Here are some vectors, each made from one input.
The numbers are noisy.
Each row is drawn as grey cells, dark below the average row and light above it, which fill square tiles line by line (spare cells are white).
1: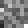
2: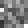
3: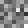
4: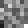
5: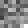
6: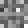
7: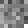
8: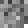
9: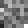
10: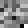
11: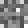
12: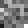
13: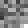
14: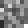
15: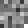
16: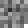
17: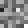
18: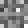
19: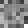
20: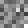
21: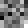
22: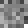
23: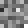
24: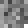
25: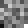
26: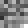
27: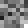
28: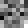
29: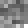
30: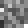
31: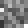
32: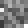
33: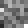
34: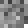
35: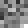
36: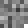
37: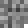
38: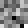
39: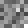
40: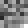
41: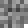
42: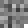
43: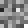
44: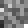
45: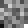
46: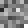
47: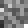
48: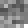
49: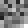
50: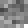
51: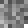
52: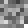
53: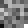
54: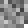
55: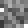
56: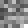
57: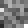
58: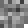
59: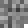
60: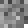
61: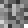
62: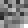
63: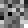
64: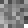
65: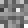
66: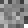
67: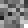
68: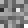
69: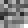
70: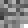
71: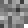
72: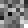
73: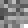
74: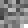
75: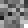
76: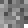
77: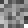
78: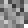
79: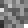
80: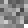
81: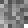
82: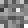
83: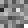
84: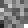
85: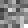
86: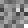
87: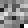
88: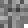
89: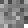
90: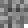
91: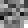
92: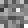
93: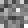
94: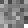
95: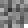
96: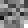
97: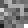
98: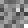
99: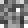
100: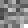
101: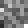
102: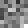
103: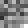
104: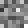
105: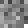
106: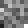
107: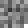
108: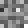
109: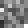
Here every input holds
a node of a 10-node tree.
